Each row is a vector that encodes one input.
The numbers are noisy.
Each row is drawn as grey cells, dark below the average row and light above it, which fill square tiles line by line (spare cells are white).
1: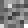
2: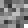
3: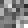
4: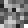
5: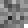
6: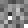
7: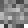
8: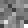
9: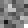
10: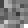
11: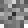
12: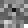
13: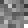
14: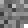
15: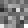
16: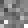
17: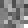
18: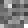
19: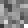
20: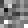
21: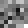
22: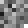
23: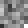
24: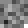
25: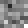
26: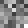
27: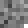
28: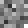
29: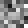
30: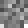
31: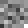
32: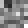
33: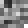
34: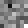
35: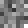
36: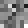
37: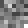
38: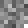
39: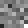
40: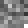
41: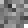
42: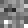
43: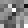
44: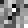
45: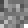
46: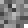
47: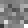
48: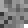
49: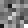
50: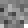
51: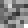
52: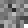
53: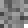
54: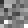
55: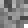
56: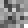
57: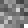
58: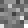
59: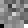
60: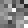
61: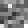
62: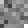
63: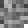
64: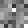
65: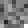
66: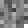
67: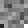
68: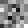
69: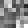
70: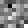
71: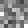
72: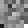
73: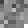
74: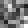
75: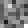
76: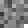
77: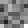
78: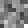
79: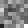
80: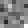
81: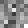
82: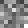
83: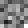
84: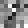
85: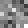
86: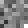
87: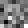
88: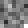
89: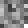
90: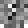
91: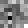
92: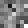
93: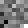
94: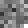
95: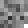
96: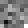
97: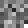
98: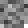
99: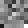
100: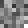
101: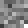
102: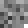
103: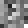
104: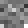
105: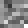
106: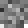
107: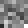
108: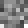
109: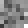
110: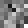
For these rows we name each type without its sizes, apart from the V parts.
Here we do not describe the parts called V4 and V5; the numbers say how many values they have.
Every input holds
a true/false value, together with either a label and a value of V4, or a value of V5.
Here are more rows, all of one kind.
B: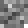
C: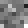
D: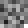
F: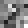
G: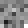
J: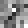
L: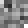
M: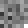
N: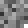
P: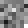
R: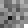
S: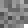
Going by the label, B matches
F, R and S.
